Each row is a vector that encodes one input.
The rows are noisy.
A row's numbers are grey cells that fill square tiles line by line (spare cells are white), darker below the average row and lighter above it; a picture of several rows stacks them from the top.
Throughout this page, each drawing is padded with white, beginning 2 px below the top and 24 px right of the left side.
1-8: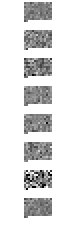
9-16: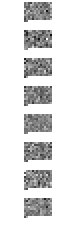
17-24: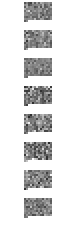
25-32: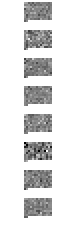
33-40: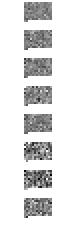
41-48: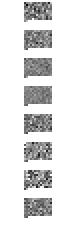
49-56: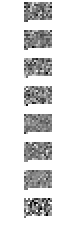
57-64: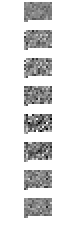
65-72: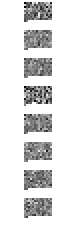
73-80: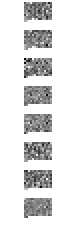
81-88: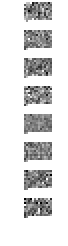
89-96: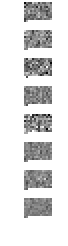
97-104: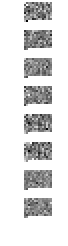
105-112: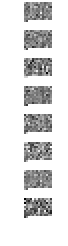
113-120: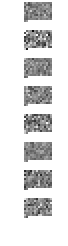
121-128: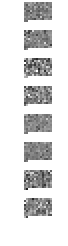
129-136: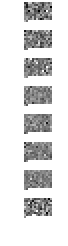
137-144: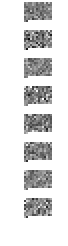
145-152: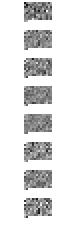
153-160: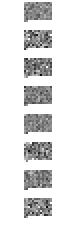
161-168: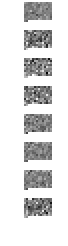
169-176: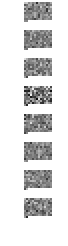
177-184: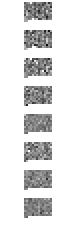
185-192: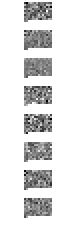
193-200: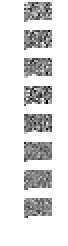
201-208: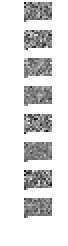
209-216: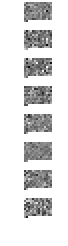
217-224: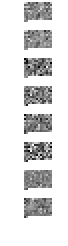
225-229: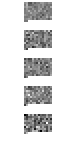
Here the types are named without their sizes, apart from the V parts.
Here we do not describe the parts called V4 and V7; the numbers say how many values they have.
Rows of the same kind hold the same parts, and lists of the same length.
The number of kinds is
3.
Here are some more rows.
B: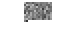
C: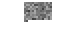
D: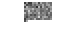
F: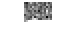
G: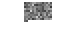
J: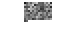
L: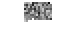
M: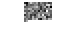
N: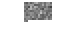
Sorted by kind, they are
B, C, D, J, N
F, L, M
G

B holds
a point on each of two lines and a value of V4.
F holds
a value of V7.
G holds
a point on a line and a node of a tree.
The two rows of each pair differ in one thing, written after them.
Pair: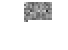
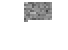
the value of V4
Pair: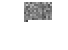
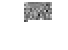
the place on one of the two lines
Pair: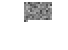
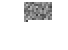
the value of V4
